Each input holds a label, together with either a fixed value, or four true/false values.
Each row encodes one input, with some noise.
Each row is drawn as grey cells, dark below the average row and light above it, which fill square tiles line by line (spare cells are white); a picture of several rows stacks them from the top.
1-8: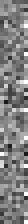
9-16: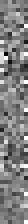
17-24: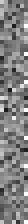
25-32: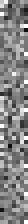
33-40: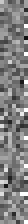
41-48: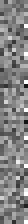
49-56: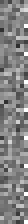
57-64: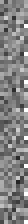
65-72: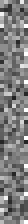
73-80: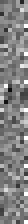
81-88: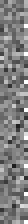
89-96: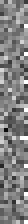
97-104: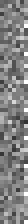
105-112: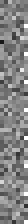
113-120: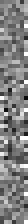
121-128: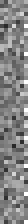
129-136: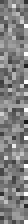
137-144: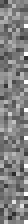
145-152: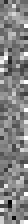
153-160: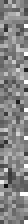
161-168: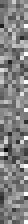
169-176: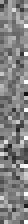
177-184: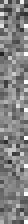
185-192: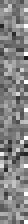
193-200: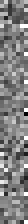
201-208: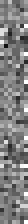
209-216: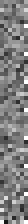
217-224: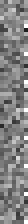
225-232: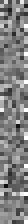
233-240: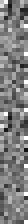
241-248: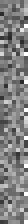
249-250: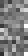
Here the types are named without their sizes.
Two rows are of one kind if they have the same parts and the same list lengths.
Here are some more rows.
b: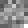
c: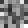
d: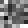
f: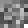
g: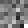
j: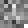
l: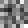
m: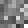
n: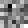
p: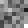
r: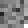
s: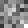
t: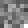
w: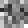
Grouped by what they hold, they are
b, f, g, j, m, p, r, s, t
c, d, l, n, w

